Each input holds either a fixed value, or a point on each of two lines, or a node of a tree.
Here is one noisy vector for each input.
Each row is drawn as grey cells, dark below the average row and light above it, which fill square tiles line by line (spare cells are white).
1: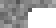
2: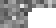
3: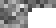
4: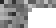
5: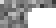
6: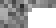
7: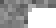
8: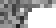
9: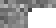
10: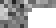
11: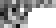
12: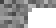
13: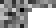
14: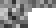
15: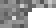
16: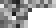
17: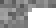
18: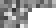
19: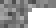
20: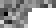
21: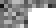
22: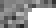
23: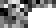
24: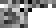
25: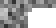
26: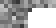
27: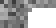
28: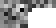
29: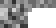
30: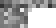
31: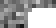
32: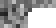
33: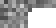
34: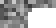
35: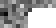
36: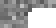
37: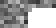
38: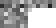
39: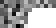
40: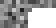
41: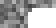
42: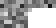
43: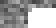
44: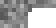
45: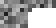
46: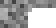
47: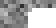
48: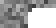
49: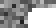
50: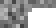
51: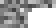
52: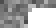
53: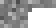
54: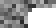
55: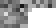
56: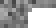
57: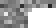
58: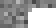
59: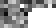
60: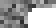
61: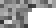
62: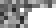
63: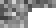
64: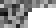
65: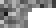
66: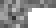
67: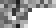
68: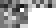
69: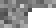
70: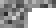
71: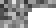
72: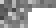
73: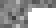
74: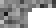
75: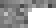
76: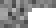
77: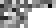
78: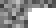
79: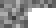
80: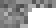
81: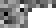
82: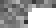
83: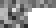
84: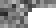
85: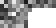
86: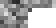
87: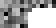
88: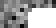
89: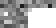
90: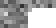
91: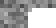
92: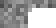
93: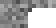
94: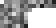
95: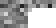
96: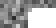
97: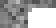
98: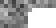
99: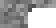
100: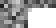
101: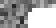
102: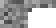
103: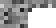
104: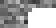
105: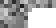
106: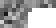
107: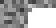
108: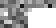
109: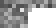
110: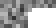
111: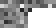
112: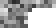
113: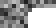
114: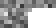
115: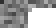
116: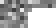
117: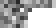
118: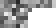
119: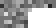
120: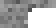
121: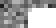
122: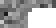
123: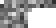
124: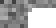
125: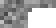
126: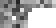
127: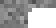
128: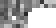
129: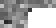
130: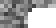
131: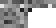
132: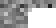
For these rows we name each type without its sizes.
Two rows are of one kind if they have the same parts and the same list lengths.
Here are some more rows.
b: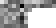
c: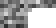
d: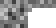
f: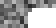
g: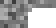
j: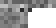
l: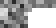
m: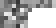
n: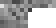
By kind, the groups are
b, f, j, m, n
c
d, g, l

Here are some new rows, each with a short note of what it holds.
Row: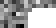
a fixed value
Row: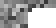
a node of a tree
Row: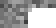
a point on each of two lines
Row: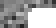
a fixed value
